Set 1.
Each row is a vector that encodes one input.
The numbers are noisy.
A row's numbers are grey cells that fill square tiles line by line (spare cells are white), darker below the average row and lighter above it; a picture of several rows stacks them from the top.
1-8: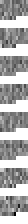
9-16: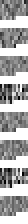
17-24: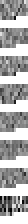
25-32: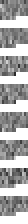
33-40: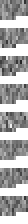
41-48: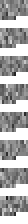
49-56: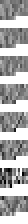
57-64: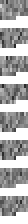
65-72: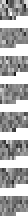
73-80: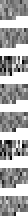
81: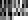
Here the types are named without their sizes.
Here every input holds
a list of points on a line.
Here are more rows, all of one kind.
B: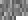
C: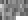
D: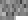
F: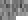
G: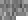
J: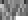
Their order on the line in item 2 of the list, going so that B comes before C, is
B, G, D, C, J, F.
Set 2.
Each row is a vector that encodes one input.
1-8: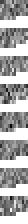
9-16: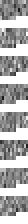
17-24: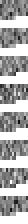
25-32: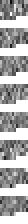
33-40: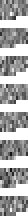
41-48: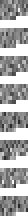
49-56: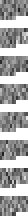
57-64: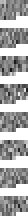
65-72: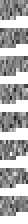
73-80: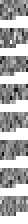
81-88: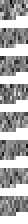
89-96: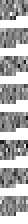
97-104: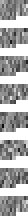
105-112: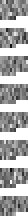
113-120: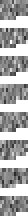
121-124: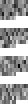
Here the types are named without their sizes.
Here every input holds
a point on a line and a true/false value.
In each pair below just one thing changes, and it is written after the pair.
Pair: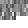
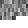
the true/false value
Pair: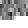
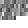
the place on the line
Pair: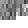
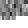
the place on the line
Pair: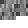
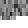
the true/false value
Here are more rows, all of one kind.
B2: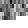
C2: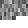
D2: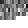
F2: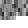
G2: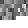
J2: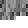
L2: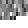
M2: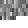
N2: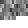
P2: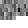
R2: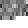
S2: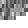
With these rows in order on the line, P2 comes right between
F2 and J2.
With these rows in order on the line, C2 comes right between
L2 and M2.
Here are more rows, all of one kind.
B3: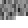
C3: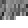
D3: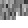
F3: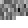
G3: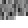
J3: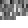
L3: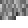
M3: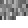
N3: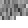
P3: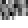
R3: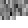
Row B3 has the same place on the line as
C3, F3 and G3.
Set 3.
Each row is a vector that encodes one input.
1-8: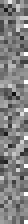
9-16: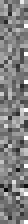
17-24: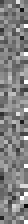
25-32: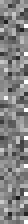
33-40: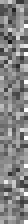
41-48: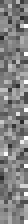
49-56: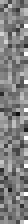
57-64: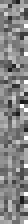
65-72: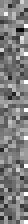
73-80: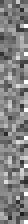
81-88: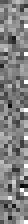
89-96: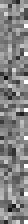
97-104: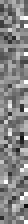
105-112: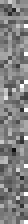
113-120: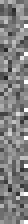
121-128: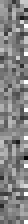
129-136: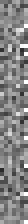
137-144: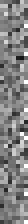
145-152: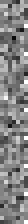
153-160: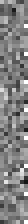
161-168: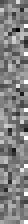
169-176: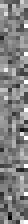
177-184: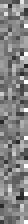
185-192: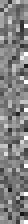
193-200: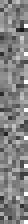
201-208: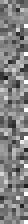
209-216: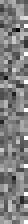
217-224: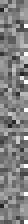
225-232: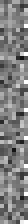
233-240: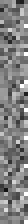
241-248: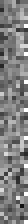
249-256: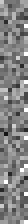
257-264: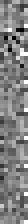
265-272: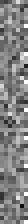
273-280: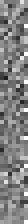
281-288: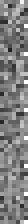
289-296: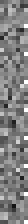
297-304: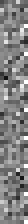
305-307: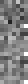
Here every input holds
either a point on an 8-point line, or a point on a 15-point line.
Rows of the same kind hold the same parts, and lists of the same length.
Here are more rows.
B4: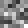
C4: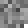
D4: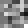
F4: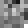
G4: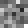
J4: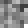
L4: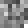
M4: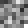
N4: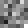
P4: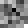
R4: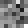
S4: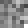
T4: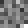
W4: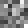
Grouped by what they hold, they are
B4, D4, F4, L4, N4, W4
C4, G4, J4, M4, P4, R4, S4, T4

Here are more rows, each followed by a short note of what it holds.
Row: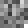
a point on an 8-point line
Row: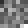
a point on a 15-point line
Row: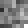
a point on a 15-point line
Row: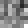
a point on a 15-point line
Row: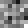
a point on an 8-point line
